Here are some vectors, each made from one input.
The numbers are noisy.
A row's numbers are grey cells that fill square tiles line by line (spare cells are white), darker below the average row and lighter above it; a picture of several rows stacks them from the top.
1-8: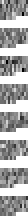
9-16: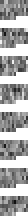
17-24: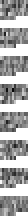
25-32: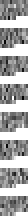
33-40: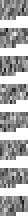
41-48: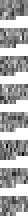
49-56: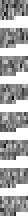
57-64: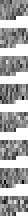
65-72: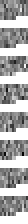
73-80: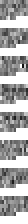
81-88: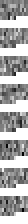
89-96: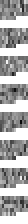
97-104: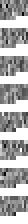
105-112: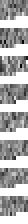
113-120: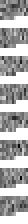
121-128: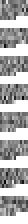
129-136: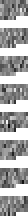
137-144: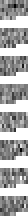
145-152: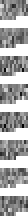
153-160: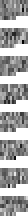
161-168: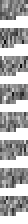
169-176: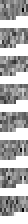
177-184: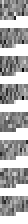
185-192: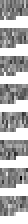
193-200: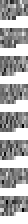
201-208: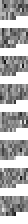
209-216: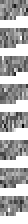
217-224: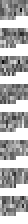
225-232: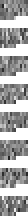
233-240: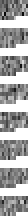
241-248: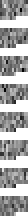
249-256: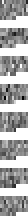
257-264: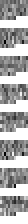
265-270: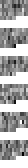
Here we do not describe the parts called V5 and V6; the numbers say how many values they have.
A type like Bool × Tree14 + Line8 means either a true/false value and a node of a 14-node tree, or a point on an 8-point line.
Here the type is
((Bool × Bool × Bool × Bool + V6) × Circle11 + V5) × Line11.
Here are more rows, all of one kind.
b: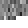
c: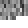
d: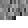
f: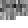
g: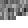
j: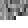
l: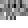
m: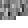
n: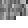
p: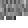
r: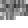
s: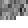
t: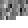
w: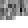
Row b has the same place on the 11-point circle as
n, s and t.
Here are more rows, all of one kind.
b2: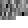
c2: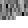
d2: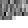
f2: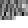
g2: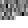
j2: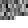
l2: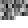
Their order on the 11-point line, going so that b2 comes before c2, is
l2, f2, d2, b2, j2, g2, c2.
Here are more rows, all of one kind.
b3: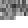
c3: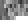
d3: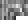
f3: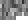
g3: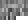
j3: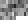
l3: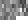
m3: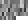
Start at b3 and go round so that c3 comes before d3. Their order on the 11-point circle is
b3, c3, j3, f3, m3, g3, d3, l3.
